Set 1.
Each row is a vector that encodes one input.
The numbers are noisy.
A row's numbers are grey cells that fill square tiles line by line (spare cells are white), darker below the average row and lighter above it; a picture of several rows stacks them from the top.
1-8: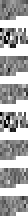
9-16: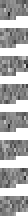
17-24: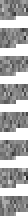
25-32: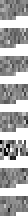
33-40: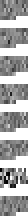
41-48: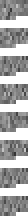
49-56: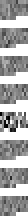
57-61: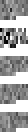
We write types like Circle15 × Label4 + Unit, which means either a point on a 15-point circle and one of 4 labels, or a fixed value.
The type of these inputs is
Bool × Tree8 + Unit.
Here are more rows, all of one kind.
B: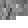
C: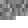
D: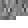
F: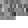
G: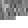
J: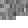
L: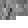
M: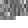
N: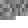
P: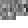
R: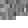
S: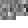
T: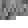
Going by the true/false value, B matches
D, L and T.
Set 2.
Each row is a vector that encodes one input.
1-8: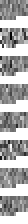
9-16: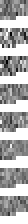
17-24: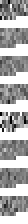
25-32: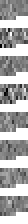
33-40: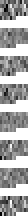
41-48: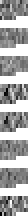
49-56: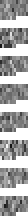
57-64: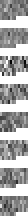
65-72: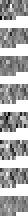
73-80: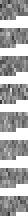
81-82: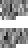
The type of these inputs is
Line3 × Line7 + Line5.
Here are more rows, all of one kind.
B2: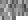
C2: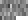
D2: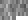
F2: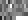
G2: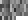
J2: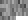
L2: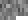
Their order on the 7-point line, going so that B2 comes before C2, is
F2, J2, D2, B2, C2, G2, L2.
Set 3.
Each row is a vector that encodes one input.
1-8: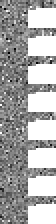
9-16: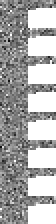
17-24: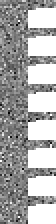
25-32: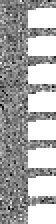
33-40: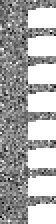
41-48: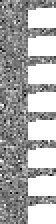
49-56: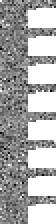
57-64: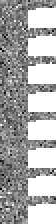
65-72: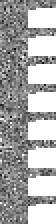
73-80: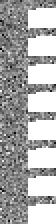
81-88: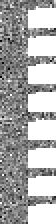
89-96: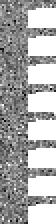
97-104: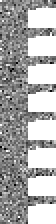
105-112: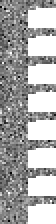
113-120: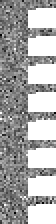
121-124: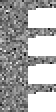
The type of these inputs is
Label8 × Line8.
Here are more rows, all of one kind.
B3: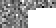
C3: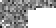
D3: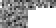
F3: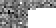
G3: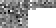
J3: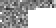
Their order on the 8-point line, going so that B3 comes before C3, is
D3, B3, C3, F3, G3, J3.
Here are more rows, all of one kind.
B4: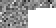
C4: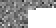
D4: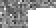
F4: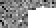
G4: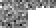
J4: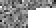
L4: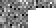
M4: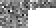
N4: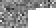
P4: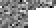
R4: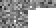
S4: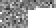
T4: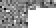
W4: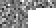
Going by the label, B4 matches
D4, N4 and S4.
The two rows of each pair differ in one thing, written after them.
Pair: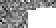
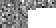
the label
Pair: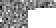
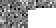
the place on the 8-point line
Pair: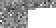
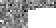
the label
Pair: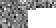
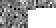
the place on the 8-point line
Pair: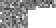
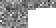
the place on the 8-point line
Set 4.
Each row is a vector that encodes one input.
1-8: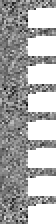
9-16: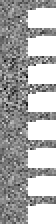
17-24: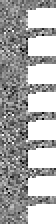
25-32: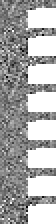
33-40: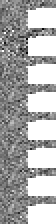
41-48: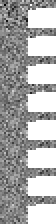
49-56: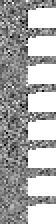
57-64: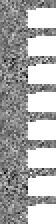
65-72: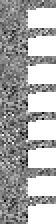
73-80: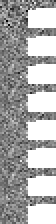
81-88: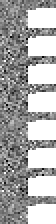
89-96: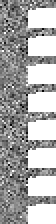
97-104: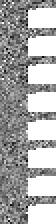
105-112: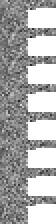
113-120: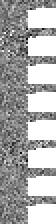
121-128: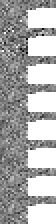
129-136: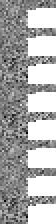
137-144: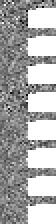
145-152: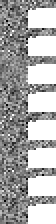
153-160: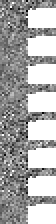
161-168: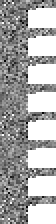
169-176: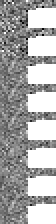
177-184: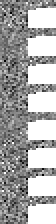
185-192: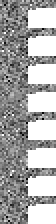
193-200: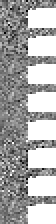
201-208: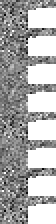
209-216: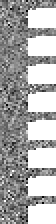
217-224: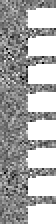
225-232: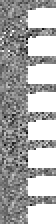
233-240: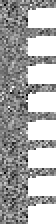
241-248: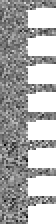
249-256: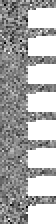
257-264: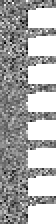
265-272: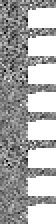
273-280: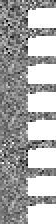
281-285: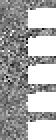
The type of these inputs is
Line13 + Line14.
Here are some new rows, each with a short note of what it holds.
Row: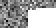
a point on a 14-point line
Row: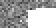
a point on a 13-point line
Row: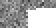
a point on a 13-point line
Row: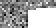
a point on a 14-point line
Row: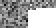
a point on a 14-point line
